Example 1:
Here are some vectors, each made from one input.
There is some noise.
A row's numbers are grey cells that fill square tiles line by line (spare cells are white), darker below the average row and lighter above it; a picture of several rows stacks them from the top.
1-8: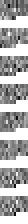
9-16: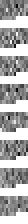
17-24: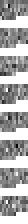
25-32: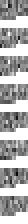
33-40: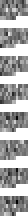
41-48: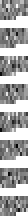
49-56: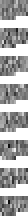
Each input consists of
a node of a 7-node tree, together with either a fixed value, or four true/false values.
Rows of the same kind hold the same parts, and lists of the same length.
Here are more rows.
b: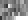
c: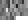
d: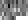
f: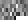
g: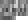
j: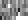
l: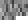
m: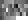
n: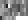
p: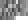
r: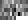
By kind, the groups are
b, c, d, g, j, l, m, n, p
f, r

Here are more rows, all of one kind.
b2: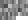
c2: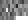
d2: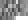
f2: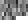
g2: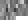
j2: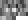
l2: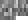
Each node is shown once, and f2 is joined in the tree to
g2.
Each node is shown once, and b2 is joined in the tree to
d2 and j2.
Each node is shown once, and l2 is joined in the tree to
c2 and d2.
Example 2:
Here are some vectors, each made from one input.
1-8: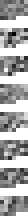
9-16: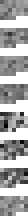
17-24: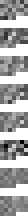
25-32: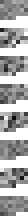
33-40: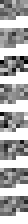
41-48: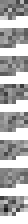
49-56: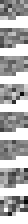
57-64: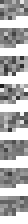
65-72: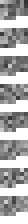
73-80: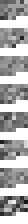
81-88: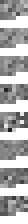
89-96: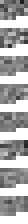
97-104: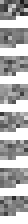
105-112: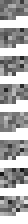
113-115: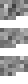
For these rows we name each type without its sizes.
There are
3 kinds of row.
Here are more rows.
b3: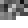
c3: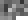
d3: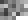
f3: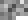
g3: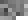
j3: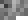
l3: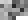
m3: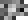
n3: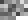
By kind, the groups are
b3, c3, d3, g3
f3, j3, n3
l3, m3

